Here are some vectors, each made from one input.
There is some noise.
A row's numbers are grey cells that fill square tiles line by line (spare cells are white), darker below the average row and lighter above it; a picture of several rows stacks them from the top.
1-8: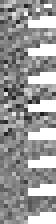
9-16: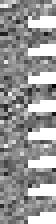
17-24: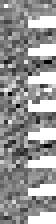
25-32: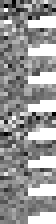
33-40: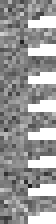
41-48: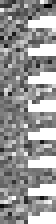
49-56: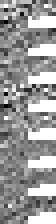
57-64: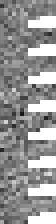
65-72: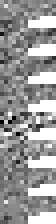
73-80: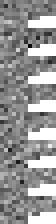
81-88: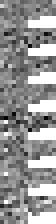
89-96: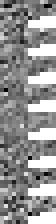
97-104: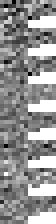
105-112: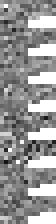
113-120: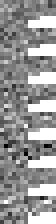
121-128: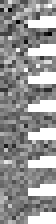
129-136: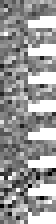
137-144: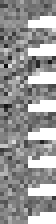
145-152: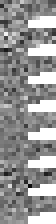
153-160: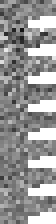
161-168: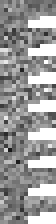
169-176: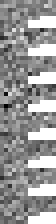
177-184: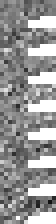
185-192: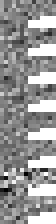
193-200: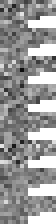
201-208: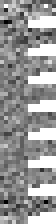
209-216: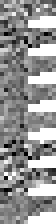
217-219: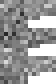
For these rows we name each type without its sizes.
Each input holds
a node of a tree, together with a list of points on a line.
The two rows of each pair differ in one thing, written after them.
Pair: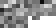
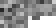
the place on the line in item 2 of the list
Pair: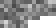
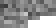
the node of the tree
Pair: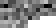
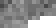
the place on the line in item 1 of the list
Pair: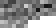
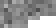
the place on the line in item 2 of the list
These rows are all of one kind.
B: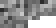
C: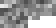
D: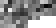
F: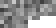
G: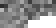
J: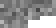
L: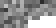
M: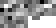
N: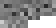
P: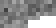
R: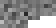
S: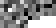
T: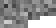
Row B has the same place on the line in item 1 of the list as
S and T.
